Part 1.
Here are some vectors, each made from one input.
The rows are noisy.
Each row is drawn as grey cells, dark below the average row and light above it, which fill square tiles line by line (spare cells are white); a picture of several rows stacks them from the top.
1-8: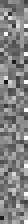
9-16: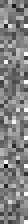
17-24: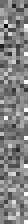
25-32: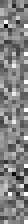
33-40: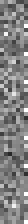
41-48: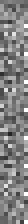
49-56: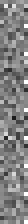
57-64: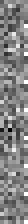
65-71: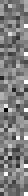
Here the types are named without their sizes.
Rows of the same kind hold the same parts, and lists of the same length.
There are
3 kinds of row.
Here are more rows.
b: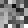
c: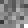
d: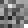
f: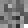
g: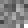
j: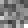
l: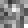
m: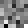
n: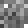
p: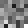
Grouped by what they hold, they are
b, m, p
c, g, j
d, f, l, n

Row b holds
a fixed value.
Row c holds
a node of a tree.
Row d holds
three true/false values.
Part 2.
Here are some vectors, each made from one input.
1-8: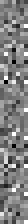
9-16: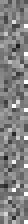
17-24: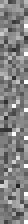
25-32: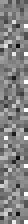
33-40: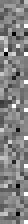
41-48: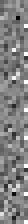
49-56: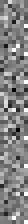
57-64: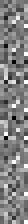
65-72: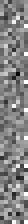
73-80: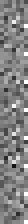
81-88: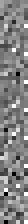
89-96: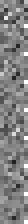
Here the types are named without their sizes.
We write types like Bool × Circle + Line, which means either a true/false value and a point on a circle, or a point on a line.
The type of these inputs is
Bool × Bool × Bool + Tree + Unit.
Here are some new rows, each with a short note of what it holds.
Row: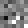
a node of a tree
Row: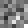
a node of a tree
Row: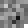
three true/false values
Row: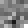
three true/false values
